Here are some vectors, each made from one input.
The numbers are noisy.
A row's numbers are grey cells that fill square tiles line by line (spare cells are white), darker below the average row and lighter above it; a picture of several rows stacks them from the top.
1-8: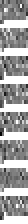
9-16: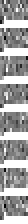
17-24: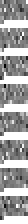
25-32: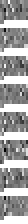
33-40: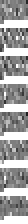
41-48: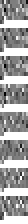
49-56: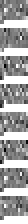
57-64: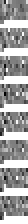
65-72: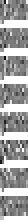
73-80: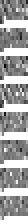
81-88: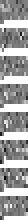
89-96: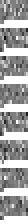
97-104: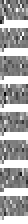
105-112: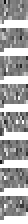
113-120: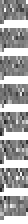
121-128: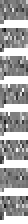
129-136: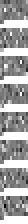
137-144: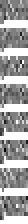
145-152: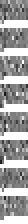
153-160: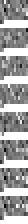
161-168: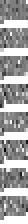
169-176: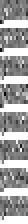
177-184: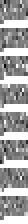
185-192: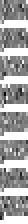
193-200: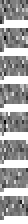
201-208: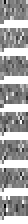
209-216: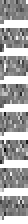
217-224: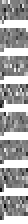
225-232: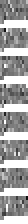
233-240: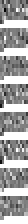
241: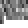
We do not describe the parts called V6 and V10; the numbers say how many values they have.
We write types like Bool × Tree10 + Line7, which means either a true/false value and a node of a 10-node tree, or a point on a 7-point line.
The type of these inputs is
(Bool × V6 + Line7) × V10 + Circle8.
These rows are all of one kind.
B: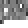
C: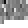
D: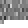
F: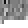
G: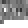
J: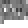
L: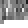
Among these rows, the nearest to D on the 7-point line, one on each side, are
C and F.
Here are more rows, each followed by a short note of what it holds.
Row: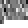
a point on an 8-point circle
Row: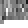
a point on a 7-point line and a value of V10
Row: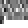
a point on an 8-point circle
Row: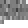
a true/false value, a value of V6 and a value of V10
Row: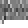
a true/false value, a value of V6 and a value of V10
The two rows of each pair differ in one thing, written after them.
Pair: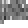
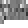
the value of V10
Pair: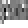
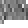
the value of V10
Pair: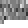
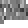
the true/false value
